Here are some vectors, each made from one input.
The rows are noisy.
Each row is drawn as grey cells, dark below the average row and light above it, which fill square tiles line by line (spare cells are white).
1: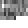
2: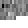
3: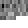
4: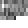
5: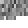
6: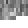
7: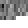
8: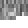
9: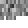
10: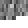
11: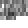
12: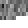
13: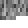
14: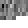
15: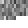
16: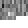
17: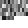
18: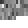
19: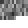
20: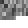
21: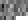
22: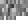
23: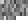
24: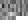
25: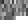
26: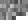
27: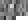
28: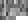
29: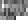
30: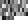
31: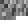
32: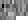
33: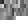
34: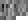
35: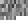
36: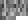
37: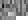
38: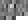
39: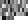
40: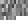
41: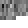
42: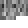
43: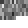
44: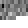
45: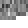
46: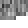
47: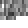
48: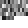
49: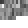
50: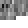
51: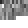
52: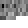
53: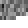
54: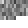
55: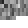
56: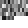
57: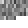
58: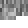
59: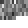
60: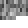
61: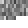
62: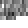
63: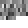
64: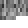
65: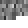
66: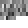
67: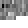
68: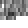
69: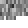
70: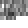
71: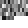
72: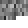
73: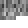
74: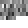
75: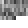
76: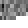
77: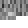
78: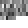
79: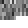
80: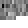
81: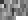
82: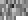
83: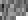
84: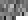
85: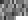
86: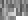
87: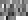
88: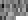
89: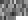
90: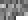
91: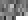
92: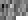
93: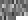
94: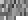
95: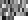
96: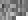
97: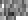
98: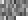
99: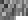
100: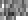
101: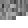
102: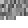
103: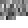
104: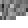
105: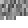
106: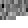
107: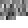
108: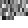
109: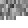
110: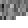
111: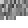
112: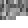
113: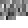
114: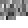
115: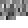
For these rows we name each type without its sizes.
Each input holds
a list of points on a line.
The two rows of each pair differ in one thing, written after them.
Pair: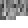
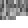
the place on the line in item 2 of the list
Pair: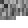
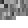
the place on the line in item 2 of the list
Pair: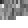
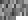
the place on the line in item 2 of the list
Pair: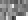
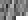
the place on the line in item 2 of the list
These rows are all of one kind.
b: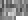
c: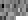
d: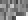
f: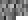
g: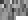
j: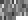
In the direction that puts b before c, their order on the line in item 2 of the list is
g, d, b, f, c, j.
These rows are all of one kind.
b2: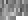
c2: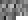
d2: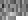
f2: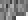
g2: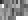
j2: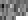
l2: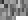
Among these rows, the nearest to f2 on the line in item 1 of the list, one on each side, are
c2 and j2.
